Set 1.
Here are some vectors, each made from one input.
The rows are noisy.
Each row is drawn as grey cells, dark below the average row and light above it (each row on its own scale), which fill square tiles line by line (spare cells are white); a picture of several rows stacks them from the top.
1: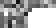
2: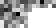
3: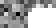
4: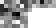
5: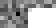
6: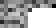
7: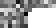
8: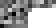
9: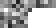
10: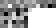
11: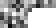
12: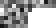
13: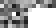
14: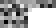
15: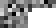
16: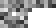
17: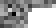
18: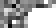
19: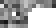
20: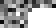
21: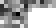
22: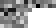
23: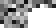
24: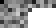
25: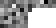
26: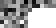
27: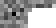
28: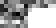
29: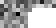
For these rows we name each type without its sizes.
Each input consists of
a label.
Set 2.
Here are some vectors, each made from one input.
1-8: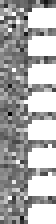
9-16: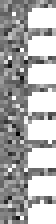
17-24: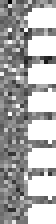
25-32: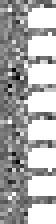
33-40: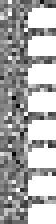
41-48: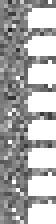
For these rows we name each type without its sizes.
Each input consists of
either a fixed value, or three true/false values.
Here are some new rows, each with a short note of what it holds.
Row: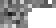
a fixed value
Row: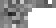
a fixed value
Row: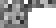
three true/false values
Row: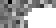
three true/false values
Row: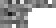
a fixed value
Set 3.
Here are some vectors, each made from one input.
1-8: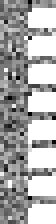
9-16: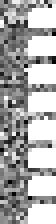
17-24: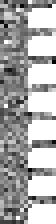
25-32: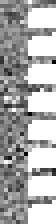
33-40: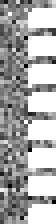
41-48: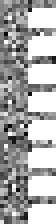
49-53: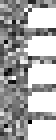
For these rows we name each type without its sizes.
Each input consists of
a point on each of two lines.
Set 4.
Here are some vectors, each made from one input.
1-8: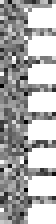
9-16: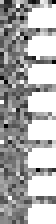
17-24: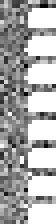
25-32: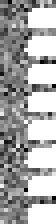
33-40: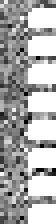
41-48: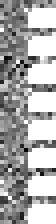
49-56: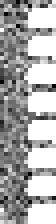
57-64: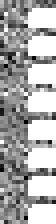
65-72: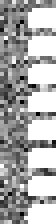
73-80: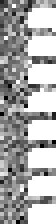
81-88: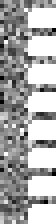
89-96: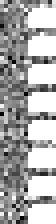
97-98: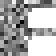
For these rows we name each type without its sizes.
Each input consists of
either a fixed value, or four true/false values.
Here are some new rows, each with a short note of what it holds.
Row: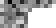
four true/false values
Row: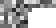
a fixed value
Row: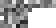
a fixed value
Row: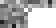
four true/false values
